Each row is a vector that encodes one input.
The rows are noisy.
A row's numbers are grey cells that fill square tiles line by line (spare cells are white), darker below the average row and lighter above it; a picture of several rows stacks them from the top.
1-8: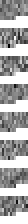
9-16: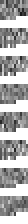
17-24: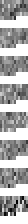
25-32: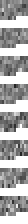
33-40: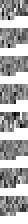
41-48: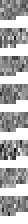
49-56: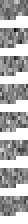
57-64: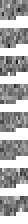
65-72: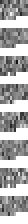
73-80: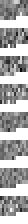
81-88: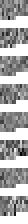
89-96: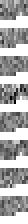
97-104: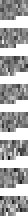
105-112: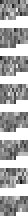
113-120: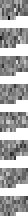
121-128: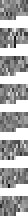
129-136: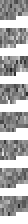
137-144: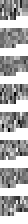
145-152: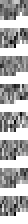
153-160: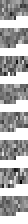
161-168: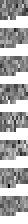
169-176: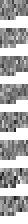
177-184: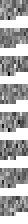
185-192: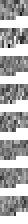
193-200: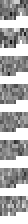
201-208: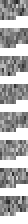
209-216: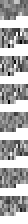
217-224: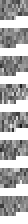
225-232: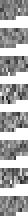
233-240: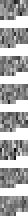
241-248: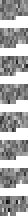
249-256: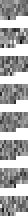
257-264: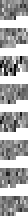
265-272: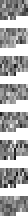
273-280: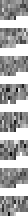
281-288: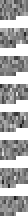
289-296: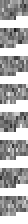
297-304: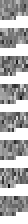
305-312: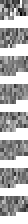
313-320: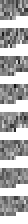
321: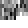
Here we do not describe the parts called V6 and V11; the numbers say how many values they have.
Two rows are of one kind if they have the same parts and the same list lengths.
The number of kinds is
4.
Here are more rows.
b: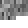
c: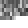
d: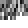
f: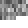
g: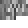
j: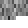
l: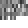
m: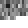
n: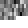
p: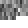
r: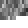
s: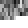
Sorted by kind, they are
b, n
c, d, m, r, s
f, g, l
j, p

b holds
a true/false value and a value of V11.
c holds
a value of V6.
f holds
a point on a 5-point line.
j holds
a point on a 9-point line and a true/false value.
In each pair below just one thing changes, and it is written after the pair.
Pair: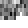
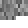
the true/false value
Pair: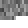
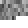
the place on the 9-point line
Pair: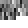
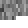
the place on the 9-point line
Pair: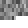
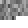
the place on the 9-point line
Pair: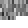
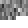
the true/false value
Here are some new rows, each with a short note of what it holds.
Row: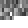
a value of V6
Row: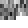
a point on a 9-point line and a true/false value
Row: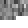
a true/false value and a value of V11
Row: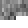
a true/false value and a value of V11
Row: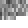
a point on a 5-point line
